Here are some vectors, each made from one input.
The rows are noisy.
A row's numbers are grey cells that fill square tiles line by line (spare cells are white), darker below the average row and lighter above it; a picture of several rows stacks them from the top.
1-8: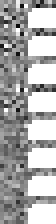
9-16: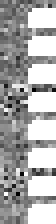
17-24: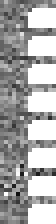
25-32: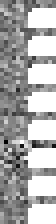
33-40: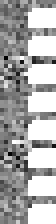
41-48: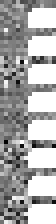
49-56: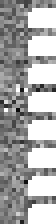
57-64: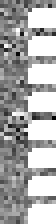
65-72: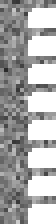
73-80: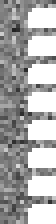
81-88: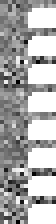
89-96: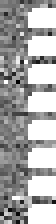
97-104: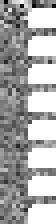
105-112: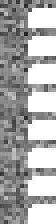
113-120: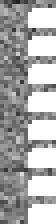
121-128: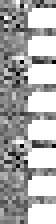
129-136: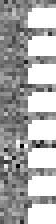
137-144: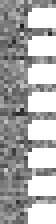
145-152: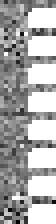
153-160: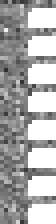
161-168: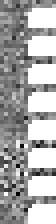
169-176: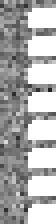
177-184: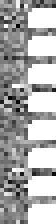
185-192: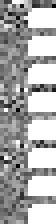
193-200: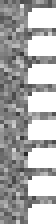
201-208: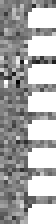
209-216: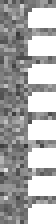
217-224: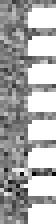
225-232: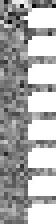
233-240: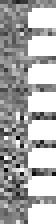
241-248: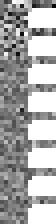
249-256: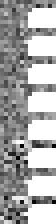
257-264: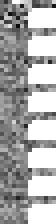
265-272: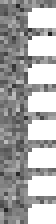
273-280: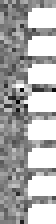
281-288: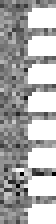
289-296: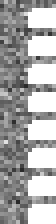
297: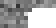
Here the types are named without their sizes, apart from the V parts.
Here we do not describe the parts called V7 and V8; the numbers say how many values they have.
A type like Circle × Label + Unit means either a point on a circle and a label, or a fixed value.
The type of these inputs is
Bool × Circle + (Line + V7) × (Line + V8).
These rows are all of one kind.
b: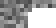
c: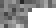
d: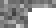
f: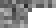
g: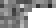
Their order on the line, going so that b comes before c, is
f, g, b, c, d.
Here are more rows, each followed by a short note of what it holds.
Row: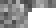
a point on each of two lines
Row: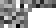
a point on a circle and a true/false value
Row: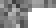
a point on a line and a value of V7
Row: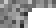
a point on a line and a value of V7
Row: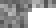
a point on a line and a value of V7
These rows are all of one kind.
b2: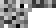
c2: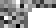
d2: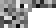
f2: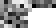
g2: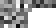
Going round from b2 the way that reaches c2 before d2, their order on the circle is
b2, f2, g2, c2, d2.
